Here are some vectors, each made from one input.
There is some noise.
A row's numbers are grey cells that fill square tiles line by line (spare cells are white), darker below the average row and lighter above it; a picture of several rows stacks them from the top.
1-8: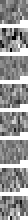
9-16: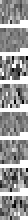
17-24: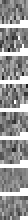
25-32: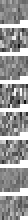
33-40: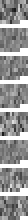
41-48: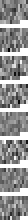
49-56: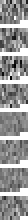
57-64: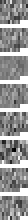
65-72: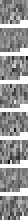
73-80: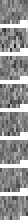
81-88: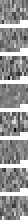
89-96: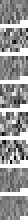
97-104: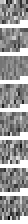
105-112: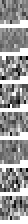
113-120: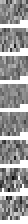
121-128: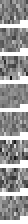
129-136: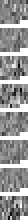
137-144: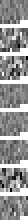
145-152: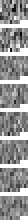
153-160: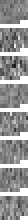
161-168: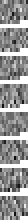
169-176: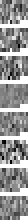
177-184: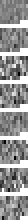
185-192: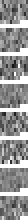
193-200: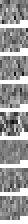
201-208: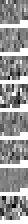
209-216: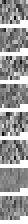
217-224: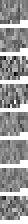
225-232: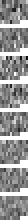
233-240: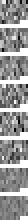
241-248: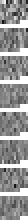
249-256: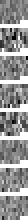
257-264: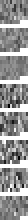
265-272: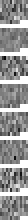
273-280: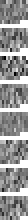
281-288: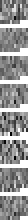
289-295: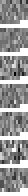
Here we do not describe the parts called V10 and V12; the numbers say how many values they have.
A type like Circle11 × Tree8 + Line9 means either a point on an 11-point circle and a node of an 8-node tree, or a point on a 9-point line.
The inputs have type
(Bool × Bool × Bool + Unit) × V10 × V12 + Label7.
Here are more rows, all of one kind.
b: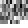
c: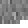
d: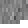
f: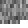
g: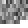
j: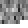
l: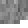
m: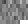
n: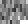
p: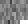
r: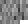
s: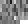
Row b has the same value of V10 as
c and n.
